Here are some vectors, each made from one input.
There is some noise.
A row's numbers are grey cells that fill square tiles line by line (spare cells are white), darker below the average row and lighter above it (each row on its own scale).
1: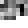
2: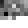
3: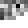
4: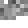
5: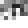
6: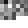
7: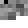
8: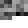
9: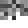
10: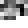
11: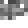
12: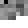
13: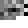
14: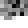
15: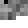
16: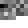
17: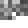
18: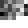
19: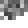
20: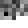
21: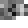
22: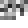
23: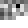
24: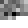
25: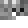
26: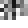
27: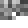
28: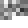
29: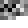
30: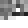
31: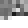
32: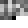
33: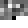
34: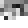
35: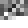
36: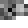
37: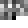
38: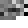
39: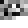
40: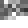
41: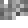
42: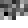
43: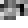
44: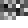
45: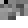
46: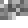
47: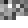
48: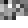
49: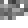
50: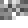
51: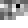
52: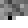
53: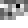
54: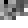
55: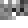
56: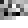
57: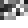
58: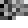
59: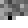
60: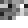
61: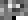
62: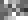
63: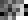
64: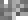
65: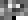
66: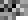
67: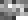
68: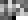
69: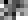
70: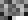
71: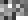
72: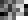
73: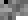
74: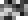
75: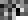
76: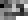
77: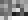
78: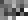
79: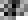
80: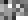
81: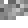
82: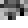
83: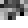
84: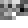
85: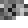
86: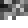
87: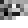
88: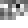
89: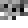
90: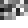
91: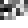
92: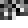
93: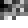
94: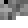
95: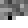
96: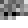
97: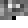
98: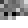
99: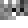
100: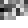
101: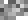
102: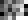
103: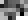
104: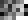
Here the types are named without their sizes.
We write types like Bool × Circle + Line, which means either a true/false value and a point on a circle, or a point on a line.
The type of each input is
Label × Label.
